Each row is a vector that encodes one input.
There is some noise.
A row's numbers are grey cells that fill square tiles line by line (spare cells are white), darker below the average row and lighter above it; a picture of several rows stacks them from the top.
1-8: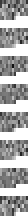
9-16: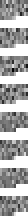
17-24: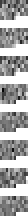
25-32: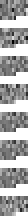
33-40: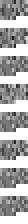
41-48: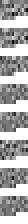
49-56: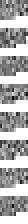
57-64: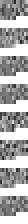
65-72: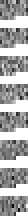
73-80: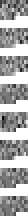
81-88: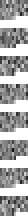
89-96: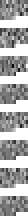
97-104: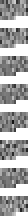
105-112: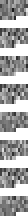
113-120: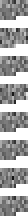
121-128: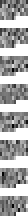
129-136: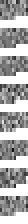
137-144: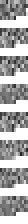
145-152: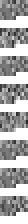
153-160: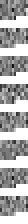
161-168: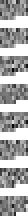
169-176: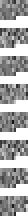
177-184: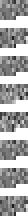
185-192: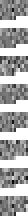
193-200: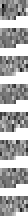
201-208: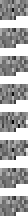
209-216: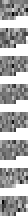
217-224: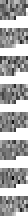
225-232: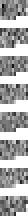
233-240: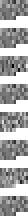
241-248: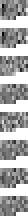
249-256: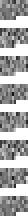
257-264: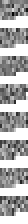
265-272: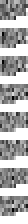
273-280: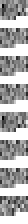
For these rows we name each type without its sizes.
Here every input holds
either a label, or a node of a tree.
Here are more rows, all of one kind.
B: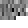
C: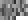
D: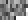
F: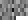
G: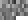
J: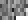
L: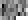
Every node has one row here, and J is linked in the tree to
D and F.
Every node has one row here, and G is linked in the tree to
C and F.
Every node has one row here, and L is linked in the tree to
B.
